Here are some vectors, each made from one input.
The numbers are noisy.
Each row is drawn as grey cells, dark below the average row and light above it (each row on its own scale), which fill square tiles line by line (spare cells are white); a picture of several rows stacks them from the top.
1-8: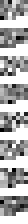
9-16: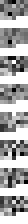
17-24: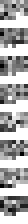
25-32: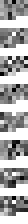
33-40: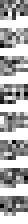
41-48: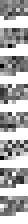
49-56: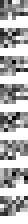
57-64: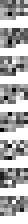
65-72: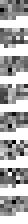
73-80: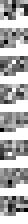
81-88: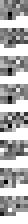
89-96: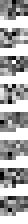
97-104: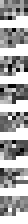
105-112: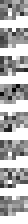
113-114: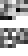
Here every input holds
one of 10 labels and a true/false value.
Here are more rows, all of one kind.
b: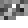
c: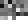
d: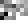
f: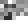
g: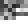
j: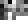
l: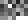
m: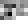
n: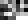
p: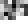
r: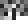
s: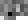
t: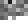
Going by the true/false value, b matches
j, n and r.
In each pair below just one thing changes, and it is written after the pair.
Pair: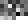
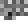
the label
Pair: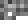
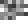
the true/false value
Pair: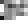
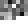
the true/false value
